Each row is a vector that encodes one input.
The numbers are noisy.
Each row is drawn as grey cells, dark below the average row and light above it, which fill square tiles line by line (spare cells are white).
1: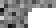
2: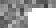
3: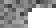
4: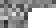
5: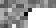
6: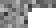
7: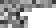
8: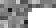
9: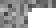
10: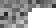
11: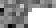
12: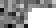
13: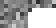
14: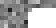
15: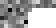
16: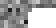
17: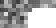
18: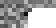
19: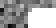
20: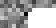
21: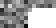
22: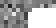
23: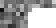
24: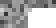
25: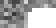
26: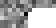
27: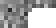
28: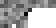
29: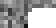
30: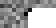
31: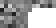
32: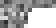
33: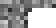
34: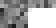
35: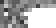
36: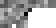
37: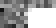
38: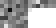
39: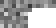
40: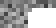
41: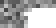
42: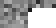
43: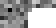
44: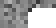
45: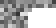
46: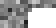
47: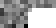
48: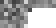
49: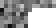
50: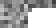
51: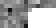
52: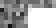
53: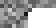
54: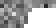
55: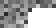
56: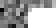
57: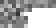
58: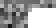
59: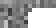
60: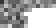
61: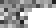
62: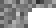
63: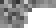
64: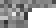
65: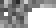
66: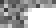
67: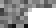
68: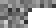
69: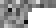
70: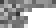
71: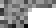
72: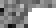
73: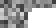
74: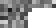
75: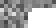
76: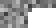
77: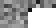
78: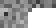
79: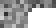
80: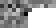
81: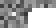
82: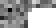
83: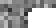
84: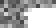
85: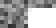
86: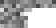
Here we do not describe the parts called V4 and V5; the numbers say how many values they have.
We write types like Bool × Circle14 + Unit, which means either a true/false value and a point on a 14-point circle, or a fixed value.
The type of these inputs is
Bool × Line3 × Line3 × V4 × V5.
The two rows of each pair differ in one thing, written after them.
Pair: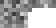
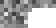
the place on one of the two 3-point lines
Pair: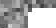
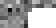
the value of V5
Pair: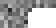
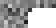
the place on one of the two 3-point lines
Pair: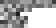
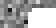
the value of V5
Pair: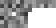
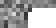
the place on one of the two 3-point lines
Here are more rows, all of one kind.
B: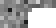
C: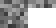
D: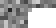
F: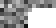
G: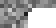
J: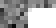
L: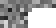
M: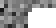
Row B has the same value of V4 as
J and M.
